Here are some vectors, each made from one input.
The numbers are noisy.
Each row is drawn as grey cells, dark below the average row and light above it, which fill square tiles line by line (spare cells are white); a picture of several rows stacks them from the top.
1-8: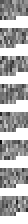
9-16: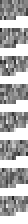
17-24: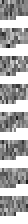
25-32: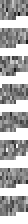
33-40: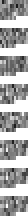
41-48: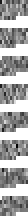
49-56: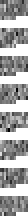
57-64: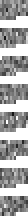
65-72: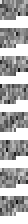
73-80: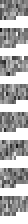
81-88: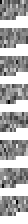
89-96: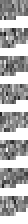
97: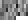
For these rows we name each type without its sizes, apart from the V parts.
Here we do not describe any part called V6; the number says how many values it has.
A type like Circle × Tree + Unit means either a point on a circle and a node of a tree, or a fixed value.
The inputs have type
Label × (Tree + V6).
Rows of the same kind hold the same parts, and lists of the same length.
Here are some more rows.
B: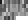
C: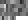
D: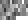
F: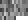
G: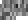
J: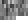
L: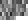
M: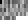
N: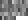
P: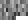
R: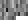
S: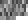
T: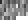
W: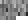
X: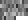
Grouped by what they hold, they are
B, D, L, M, S, T
C, F, G, J, N, P, R, W, X

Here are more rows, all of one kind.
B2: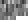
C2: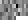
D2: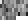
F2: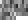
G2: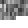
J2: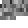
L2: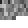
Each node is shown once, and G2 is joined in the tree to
B2 and L2.
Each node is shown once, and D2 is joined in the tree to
J2.
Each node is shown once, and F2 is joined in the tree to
B2 and C2.
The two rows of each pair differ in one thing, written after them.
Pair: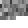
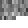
the label
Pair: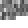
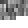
the label
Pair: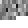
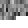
the node of the tree
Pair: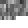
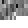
the node of the tree
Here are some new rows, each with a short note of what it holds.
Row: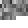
a label and a node of a tree
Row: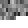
a label and a node of a tree
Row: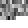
a label and a value of V6
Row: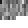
a label and a value of V6
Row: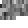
a label and a node of a tree
